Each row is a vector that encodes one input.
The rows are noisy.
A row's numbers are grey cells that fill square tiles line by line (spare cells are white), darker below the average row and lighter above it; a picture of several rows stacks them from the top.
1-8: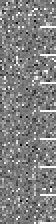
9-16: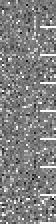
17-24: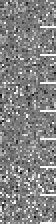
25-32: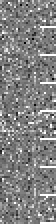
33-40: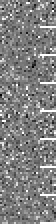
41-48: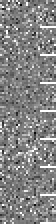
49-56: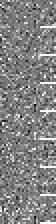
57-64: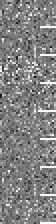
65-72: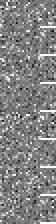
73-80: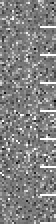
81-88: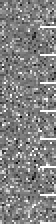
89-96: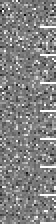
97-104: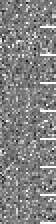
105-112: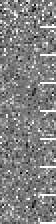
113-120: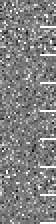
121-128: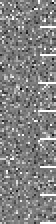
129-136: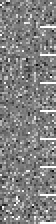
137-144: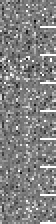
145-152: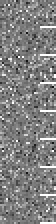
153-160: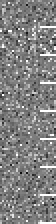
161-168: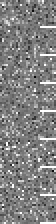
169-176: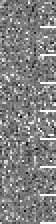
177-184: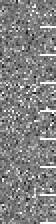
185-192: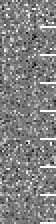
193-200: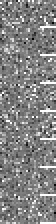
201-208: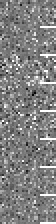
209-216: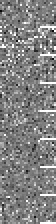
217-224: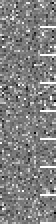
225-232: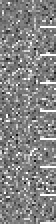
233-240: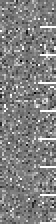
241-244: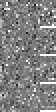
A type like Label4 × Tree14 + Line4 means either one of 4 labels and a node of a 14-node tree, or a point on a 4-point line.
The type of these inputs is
(Bool × Bool × Bool + Tree12) × (Line5 + Line9).
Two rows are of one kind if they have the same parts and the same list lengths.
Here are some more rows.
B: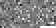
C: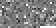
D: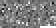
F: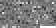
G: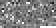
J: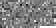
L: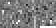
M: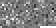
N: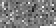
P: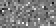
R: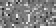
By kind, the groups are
B, F
C, R
D, G, M, N, P
J, L

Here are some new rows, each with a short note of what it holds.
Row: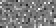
a point on a 5-point line and three true/false values
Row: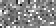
a point on a 5-point line and a node of a 12-node tree
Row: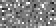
a point on a 9-point line and three true/false values
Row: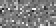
a point on a 9-point line and three true/false values
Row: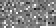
a point on a 5-point line and a node of a 12-node tree
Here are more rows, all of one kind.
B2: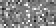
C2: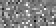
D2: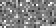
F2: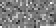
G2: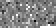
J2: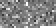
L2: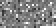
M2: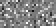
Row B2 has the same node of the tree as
C2 and M2.
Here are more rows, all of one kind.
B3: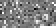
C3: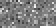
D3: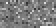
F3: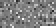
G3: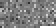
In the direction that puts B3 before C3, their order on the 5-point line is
F3, D3, B3, C3, G3.
